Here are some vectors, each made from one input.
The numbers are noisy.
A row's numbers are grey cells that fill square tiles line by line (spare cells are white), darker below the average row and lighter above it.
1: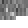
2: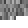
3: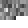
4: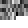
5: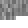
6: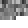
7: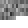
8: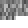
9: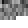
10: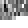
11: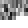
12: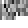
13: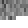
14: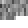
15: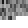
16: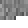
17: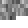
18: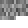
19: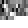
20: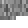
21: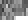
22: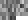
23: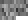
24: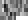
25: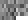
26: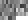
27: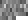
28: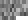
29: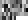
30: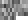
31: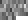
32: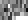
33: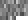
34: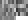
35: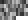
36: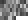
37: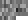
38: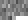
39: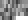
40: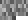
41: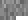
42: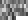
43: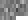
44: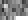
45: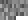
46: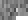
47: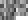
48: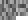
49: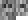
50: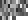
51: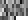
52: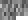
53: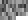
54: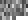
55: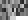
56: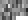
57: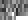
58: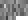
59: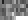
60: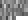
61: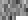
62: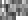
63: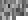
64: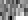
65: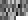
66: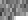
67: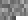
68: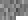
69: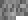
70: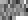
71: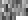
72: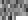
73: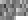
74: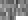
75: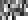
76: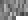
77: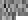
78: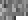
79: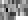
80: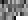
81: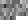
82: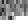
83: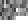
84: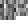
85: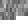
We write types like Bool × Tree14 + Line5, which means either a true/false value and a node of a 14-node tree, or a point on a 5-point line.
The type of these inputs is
Bool × List3(Line5).
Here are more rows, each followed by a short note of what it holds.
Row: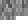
a true/false value, together with a list of three items
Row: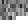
a true/false value, together with a list of one item
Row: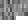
a true/false value, together with a list of two items
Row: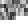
a true/false value, together with a list of one item
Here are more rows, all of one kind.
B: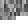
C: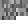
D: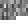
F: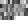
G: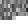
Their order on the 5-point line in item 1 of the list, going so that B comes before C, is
G, B, D, C, F.
